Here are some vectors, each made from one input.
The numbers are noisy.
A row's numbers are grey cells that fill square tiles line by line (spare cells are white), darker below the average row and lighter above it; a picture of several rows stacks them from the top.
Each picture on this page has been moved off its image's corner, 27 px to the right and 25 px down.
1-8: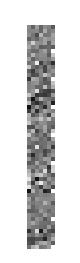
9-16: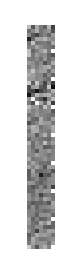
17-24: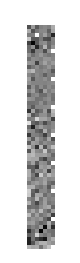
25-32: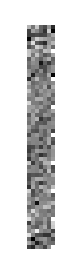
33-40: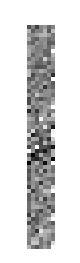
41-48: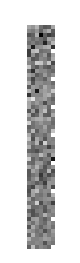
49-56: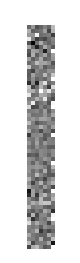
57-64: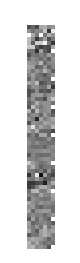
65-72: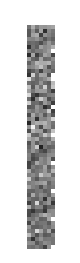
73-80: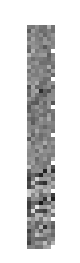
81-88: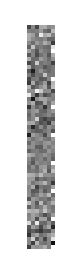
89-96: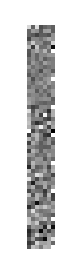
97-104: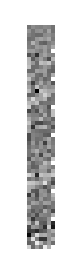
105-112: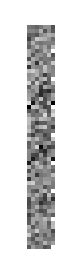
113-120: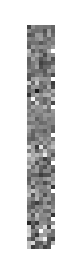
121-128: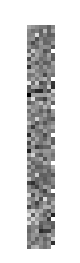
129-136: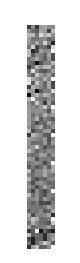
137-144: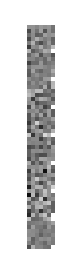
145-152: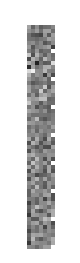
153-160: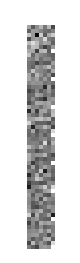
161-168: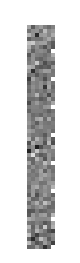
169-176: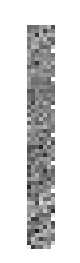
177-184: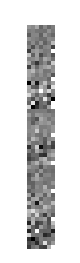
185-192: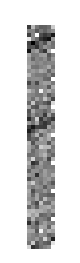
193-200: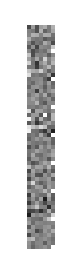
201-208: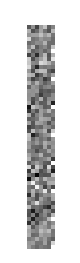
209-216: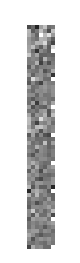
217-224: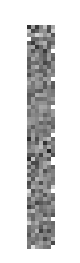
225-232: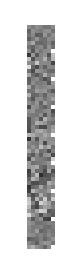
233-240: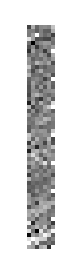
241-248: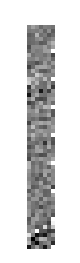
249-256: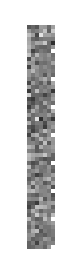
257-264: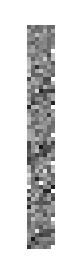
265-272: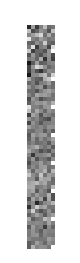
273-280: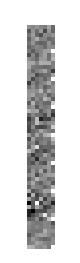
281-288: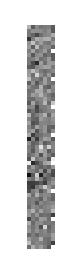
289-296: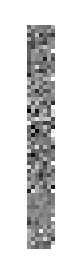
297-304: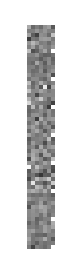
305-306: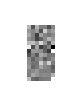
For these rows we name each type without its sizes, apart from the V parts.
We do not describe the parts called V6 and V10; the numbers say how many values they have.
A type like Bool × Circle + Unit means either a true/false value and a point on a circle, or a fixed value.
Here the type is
(Bool × Line + V10) × Line × V6.
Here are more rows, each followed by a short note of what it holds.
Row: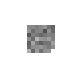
a point on a line, a value of V6 and a value of V10
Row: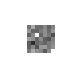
a point on a line, a value of V6 and a value of V10
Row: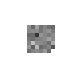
a point on a line, a value of V6 and a value of V10
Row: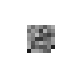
a point on each of two lines, a true/false value and a value of V6
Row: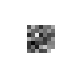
a point on a line, a value of V6 and a value of V10
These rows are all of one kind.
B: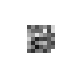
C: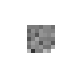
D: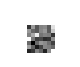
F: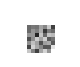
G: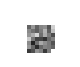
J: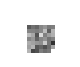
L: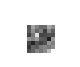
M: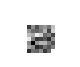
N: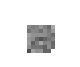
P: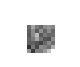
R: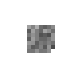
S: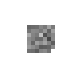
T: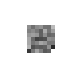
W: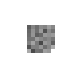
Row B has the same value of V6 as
L, M, P and S.
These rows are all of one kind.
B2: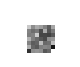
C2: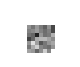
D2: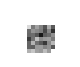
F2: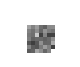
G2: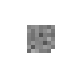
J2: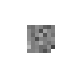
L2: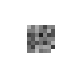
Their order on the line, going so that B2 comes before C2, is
B2, D2, F2, G2, J2, C2, L2.
